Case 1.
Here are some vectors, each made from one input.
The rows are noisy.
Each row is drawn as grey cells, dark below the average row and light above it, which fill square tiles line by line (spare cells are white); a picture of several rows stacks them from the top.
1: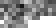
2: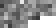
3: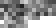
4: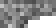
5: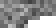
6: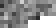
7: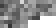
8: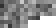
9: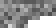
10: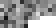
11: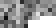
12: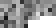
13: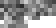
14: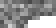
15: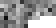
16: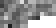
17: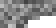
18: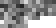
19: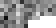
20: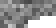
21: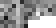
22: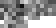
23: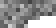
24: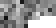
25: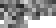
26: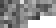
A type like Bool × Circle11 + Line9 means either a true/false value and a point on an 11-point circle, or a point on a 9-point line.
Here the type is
Line4.
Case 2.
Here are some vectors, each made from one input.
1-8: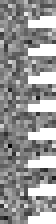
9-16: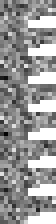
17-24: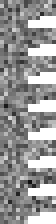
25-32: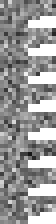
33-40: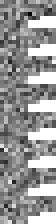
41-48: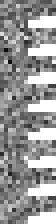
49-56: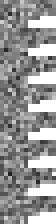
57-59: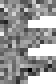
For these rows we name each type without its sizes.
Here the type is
Circle.
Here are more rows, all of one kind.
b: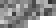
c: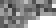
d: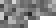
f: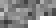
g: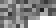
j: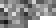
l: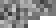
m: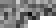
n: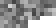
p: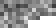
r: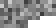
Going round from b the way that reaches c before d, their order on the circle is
b, c, g, l, n, p, r, j, f, d, m.
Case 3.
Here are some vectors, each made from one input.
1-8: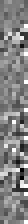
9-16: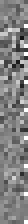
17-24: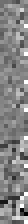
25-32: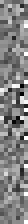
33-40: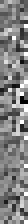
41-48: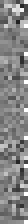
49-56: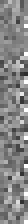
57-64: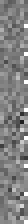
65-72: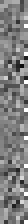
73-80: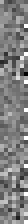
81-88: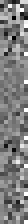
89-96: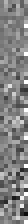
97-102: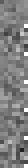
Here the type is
Line7.
